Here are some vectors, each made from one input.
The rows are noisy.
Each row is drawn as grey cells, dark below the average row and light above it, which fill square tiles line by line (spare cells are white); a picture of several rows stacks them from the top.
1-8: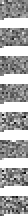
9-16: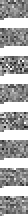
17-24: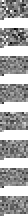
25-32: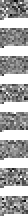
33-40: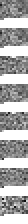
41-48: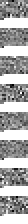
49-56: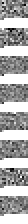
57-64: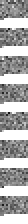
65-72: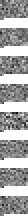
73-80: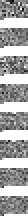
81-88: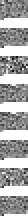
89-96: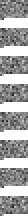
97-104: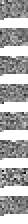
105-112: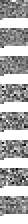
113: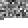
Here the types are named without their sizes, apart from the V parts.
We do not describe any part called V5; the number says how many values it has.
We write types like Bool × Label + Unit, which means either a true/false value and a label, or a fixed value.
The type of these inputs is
Bool × (Line + V5) + Label × Label.
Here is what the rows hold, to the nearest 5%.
About 25% of them hold two labels. The rest hold a true/false value, together with either a point on a line, or a value of V5.
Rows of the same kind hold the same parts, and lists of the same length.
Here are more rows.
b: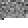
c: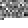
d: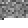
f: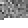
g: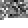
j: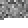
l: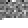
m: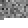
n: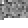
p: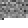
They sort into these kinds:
b, d, m, p
c, g
f, j, l, n

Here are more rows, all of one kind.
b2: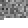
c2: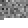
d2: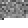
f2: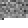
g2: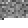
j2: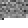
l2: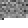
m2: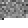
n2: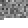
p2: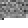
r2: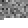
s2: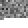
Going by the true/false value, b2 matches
c2, n2, r2 and s2.
